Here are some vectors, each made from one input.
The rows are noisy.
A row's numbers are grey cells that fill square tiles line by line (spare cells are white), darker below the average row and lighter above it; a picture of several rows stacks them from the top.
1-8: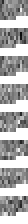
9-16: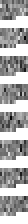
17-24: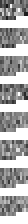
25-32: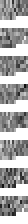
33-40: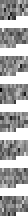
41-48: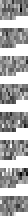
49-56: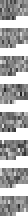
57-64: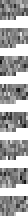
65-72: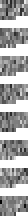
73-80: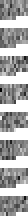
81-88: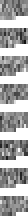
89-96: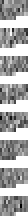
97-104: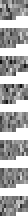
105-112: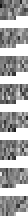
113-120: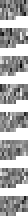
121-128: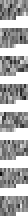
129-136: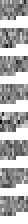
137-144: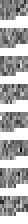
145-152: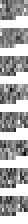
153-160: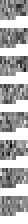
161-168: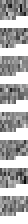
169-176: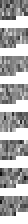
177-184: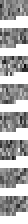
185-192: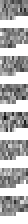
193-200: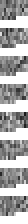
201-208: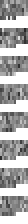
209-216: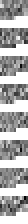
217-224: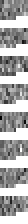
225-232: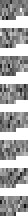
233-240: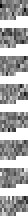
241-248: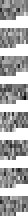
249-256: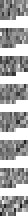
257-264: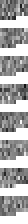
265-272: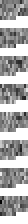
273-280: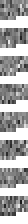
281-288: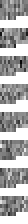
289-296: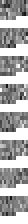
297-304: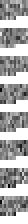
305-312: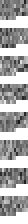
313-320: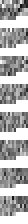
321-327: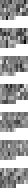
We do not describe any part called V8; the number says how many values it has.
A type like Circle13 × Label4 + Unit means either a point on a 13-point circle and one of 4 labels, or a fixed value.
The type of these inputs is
(Bool × Circle6 + Unit) × V8.
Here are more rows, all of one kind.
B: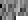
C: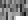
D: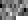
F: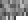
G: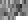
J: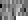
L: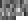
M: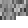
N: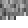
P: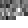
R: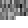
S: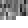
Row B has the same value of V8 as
D, F, J and N.
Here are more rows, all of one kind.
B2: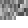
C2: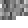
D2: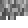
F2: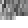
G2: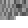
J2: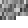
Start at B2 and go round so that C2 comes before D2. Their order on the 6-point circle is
B2, F2, C2, D2, G2, J2.
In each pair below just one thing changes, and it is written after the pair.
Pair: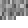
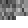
the value of V8
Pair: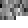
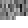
the value of V8
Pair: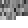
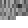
the value of V8
